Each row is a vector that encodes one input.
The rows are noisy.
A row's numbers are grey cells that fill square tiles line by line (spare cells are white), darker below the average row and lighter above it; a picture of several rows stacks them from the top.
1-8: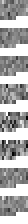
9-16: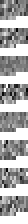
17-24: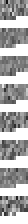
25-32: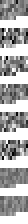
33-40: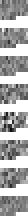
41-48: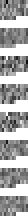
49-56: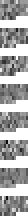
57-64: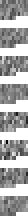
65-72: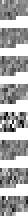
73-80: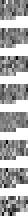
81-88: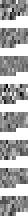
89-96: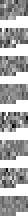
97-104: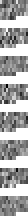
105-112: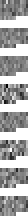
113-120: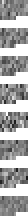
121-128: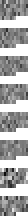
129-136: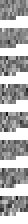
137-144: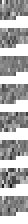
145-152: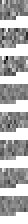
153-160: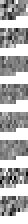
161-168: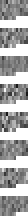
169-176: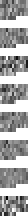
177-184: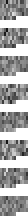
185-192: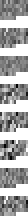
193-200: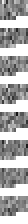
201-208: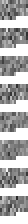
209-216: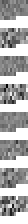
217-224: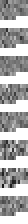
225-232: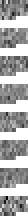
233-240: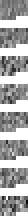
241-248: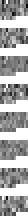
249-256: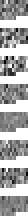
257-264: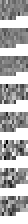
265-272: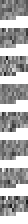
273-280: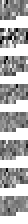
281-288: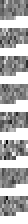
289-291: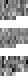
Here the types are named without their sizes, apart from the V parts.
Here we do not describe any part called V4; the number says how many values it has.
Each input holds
a point on a line, together with a list of items, each a true/false value and a value of V4.
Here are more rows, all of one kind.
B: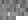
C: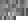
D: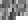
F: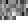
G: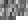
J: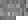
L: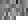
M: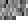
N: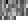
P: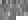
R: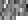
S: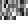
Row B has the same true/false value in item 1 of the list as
D, M, N and S.
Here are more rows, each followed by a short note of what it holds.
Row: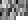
a point on a line, together with the empty list
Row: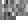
a point on a line, together with the empty list
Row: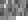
a point on a line, together with a list of one item
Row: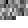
a point on a line, together with a list of two items
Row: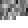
a point on a line, together with a list of two items
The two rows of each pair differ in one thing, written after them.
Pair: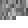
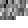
the place on the line
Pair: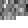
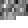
the true/false value in item 2 of the list
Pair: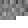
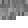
the true/false value in item 2 of the list
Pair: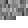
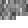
the true/false value in item 1 of the list
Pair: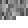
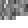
the value of V4 in item 2 of the list
